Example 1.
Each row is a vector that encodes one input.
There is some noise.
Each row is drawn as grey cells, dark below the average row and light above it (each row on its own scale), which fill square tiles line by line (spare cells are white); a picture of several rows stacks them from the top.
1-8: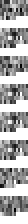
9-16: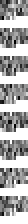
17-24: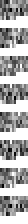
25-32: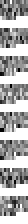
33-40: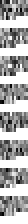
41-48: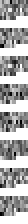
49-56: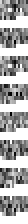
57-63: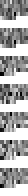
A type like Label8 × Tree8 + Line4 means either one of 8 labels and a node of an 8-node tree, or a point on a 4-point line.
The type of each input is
Line8.
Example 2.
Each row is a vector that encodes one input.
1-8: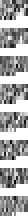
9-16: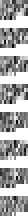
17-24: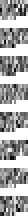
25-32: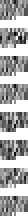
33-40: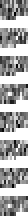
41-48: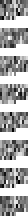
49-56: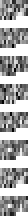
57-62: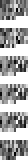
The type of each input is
Line9.
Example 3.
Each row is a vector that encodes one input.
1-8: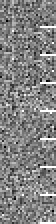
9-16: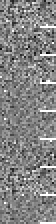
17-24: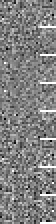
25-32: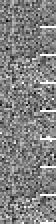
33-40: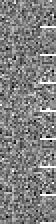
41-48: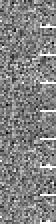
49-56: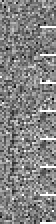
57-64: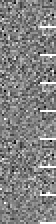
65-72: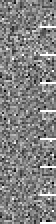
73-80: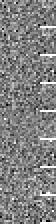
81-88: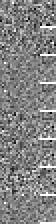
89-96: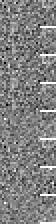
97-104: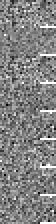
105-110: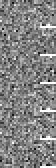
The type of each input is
Bool × Bool × Bool.
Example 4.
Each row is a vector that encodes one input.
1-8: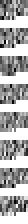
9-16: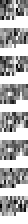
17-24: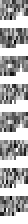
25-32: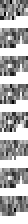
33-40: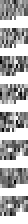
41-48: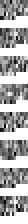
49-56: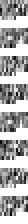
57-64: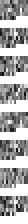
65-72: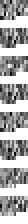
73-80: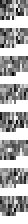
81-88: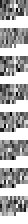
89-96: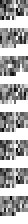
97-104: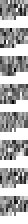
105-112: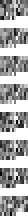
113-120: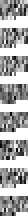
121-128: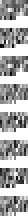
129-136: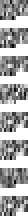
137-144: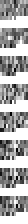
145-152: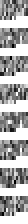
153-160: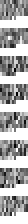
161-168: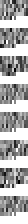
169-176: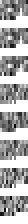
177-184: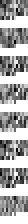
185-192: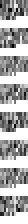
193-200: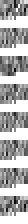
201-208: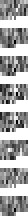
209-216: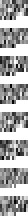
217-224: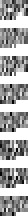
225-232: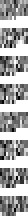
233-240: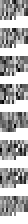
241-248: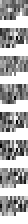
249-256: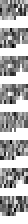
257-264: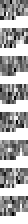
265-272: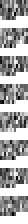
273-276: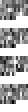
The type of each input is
Line18.
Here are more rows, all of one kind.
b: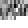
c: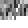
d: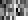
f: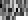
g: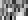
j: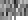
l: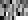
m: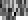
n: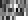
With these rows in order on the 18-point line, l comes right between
d and g.
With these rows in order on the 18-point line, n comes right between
d and f.
